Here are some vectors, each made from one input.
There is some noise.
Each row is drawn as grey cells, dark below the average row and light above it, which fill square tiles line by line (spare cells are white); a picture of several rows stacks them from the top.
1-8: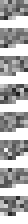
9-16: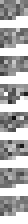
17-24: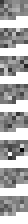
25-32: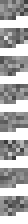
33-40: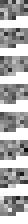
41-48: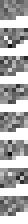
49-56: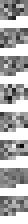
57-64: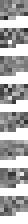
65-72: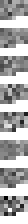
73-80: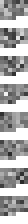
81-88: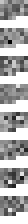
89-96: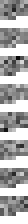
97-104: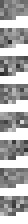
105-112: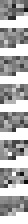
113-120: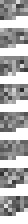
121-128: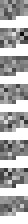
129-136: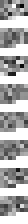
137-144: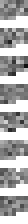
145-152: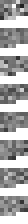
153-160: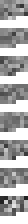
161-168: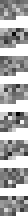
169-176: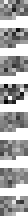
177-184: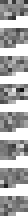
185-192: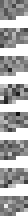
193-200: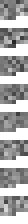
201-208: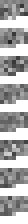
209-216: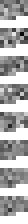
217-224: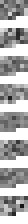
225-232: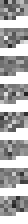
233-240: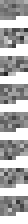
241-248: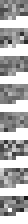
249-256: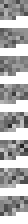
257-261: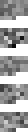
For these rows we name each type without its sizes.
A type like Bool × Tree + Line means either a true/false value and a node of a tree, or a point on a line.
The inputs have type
Bool × Bool × Bool × Bool + Line + Tree.
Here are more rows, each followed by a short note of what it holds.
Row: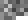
a node of a tree
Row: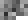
a node of a tree
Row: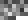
a node of a tree
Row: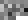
a point on a line
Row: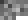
four true/false values
